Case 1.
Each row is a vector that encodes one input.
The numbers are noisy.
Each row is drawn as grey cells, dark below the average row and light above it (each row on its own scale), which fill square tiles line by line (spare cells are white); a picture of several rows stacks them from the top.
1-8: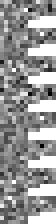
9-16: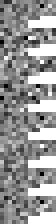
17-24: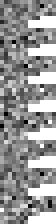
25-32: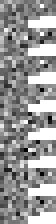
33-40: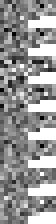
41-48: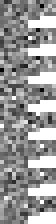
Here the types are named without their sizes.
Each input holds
a point on a circle.
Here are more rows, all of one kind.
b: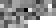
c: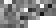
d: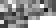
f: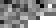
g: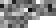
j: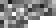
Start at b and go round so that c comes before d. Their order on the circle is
b, f, j, g, c, d.
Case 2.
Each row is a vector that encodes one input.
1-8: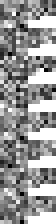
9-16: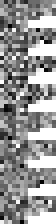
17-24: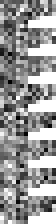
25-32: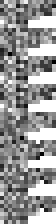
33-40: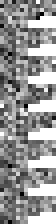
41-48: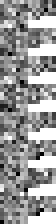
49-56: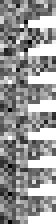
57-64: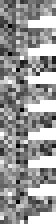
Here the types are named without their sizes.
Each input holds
three true/false values.
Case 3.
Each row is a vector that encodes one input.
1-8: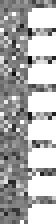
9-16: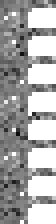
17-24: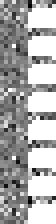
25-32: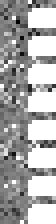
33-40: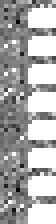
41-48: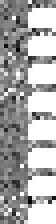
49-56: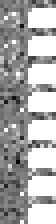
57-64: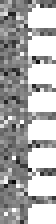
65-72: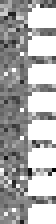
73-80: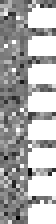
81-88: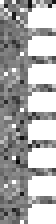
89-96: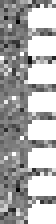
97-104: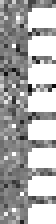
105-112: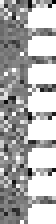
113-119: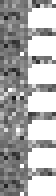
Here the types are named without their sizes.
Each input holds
a point on a circle.
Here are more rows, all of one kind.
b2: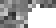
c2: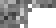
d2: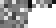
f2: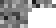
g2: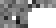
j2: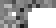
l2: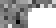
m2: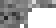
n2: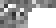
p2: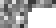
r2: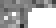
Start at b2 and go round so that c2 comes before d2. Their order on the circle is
b2, c2, m2, f2, l2, g2, j2, r2, p2, d2, n2.
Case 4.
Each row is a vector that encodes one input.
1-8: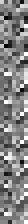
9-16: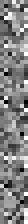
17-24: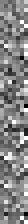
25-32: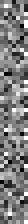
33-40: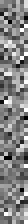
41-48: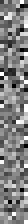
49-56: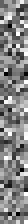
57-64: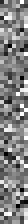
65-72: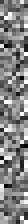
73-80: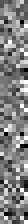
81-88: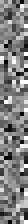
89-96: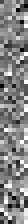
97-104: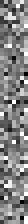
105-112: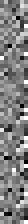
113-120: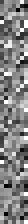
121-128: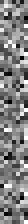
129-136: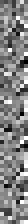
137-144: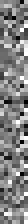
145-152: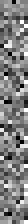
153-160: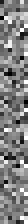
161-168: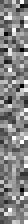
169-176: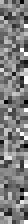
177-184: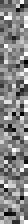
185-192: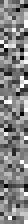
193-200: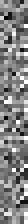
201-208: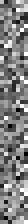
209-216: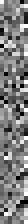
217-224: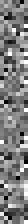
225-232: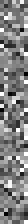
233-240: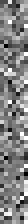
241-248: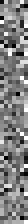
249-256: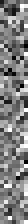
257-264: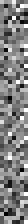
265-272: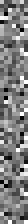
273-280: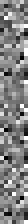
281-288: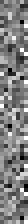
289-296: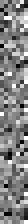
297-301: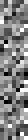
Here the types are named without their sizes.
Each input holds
either a fixed value, or five true/false values.
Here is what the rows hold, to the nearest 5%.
A few of them hold a fixed value. The rest hold five true/false values.
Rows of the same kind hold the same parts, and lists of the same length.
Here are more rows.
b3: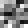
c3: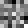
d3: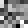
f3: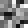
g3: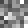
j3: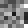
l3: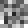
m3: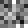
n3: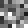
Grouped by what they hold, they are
b3, c3, d3, f3, g3, j3, m3, n3
l3

